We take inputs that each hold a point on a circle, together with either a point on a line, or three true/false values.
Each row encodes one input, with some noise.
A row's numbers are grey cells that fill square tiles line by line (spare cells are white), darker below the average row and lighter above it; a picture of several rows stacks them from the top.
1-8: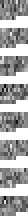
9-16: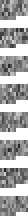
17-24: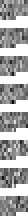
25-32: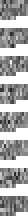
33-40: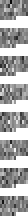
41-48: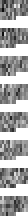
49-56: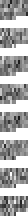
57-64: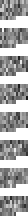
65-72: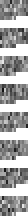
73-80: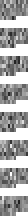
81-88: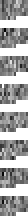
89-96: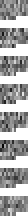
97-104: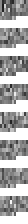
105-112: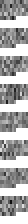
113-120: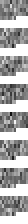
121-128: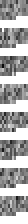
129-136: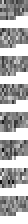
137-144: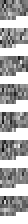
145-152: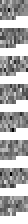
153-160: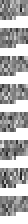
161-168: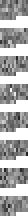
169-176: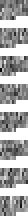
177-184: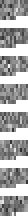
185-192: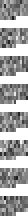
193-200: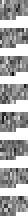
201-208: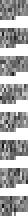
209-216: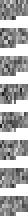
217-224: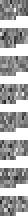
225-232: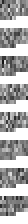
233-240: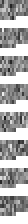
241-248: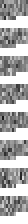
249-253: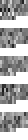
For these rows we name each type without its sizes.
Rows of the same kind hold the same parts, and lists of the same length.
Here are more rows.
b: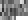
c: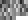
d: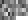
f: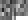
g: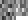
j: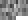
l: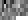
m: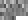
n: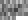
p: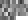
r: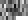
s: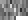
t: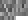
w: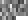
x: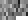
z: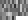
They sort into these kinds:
b, f, l, n, r, t, z
c, d, g, j, m, p, s, w, x

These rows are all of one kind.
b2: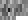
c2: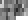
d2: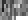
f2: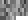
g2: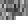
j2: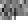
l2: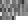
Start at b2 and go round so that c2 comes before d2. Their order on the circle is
b2, c2, g2, l2, f2, d2, j2.
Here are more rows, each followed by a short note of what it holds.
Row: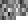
a point on a circle and a point on a line
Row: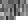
a point on a circle and three true/false values
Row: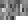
a point on a circle and a point on a line
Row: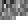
a point on a circle and three true/false values
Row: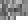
a point on a circle and three true/false values
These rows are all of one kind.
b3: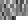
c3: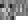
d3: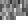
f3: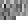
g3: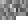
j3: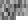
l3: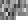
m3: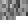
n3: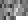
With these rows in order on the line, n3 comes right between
b3 and f3.
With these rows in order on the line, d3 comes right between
g3 and m3.
